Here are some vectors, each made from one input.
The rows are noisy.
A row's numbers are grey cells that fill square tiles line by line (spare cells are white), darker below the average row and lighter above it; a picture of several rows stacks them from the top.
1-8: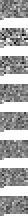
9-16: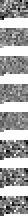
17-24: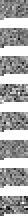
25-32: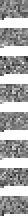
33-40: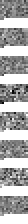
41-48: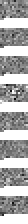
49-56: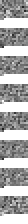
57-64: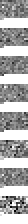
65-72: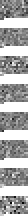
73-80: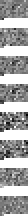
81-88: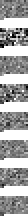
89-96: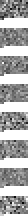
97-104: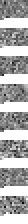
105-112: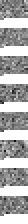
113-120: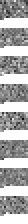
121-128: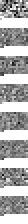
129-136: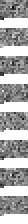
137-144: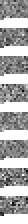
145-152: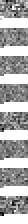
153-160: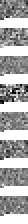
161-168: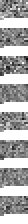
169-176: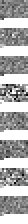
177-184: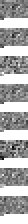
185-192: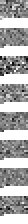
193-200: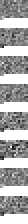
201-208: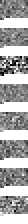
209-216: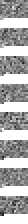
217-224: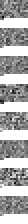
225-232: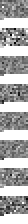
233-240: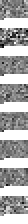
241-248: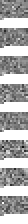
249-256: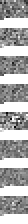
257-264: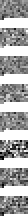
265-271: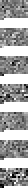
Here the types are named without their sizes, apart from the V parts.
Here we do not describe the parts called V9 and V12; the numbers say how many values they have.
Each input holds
a true/false value, together with either a point on a line and a value of V12, or a value of V9.
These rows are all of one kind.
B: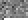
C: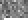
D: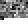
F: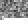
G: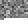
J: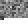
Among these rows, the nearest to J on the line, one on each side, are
C and G.
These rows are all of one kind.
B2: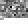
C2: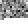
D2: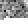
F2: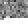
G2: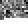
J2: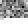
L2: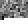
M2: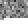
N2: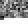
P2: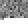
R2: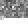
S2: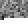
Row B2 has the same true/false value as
G2 and R2.
